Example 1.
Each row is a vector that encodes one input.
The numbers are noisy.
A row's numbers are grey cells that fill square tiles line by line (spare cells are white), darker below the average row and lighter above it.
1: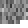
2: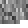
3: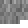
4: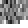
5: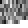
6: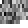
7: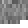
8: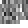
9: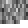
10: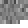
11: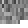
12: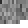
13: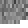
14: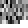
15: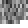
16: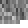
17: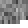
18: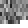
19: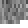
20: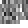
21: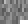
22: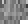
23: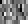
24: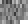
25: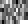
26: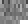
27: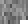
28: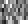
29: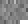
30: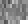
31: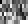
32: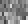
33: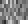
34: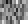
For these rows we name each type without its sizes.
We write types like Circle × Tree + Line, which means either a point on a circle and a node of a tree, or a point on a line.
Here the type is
Bool × Bool × Bool.
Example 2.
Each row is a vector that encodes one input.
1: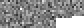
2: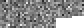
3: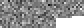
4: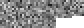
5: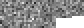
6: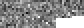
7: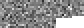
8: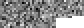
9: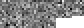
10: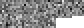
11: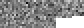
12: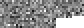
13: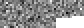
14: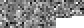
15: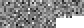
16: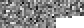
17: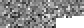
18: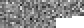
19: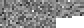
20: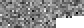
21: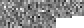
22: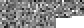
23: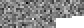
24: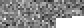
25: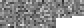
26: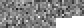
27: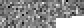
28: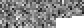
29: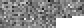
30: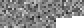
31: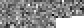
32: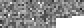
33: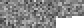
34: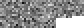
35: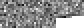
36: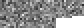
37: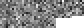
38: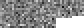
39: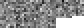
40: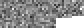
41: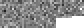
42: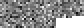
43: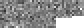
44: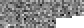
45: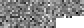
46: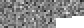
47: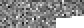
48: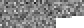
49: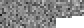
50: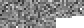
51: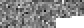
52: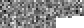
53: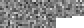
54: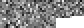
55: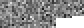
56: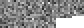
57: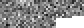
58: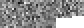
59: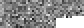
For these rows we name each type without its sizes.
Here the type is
Line.
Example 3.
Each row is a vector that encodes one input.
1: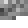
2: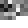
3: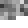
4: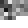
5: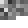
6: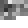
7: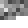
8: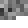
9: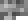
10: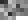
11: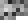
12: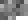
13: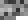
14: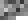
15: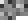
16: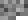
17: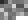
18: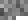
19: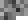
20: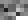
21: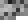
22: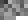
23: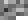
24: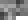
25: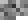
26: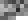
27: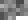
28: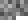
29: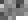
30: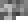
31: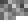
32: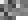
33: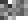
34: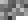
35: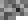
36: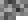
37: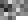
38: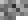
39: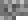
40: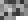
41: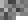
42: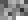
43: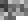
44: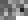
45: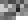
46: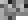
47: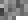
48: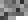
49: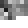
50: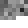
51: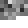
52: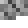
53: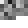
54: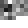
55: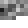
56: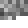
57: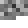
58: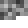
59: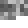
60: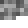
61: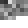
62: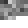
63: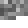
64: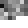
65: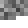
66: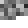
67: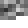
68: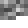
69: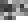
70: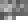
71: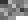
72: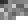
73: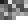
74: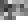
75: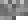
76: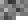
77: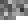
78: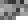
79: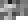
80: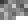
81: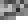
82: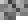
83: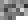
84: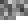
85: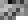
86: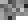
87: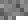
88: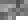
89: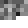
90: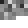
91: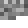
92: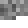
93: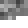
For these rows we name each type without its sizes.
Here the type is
Line × Line.
